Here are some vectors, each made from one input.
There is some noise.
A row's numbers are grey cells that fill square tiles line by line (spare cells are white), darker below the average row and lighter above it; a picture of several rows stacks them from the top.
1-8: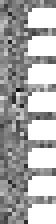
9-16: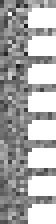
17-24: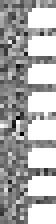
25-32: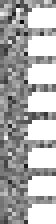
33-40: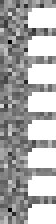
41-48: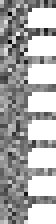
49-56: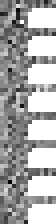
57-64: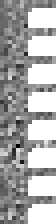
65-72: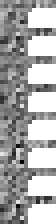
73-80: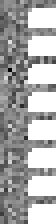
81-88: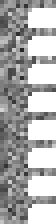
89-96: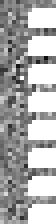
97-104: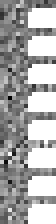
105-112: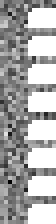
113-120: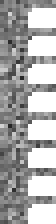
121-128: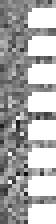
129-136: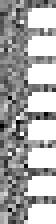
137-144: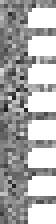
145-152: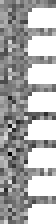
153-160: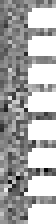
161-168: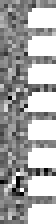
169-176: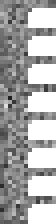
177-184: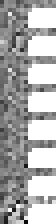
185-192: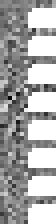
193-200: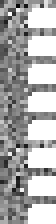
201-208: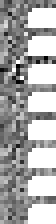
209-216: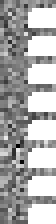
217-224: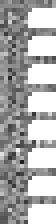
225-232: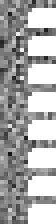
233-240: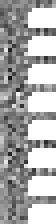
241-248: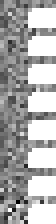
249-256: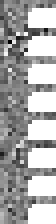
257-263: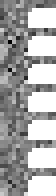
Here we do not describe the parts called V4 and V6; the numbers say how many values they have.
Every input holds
either a point on a 13-point line, or a true/false value, a value of V4 and a value of V6.
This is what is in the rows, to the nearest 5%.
About 55% of them hold a point on a 13-point line. The rest hold a true/false value, a value of V4 and a value of V6.
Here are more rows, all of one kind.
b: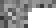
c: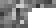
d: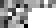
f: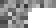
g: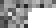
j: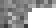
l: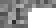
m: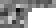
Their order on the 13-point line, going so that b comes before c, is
l, f, g, b, d, c, j, m.
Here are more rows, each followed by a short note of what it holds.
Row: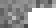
a point on a 13-point line
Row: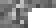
a point on a 13-point line
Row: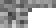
a true/false value, a value of V4 and a value of V6
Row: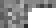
a point on a 13-point line
